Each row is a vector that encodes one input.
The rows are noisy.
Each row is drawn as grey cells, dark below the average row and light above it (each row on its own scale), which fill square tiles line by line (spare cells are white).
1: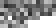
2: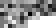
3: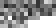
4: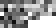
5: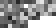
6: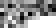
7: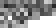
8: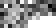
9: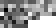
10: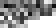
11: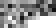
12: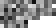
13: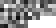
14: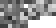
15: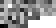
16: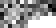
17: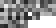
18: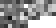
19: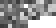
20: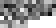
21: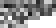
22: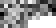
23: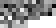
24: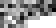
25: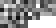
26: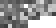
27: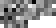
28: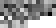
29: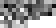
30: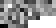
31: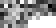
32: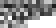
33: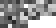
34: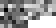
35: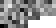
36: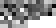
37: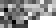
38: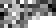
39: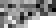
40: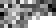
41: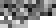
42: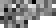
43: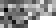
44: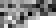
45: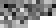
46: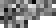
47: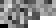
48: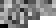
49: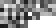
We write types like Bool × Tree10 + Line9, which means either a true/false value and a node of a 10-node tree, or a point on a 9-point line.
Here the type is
Line4 + Line5.
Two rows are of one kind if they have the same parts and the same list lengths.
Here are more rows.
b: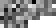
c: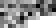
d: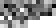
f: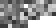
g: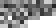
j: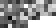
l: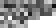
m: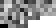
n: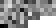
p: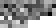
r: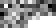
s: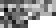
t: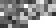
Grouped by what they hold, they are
b, f, j, m, n, s, t
c, d, g, l, p, r

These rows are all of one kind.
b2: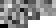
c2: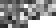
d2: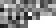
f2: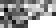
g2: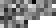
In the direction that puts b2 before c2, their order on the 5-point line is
d2, b2, c2, f2, g2.
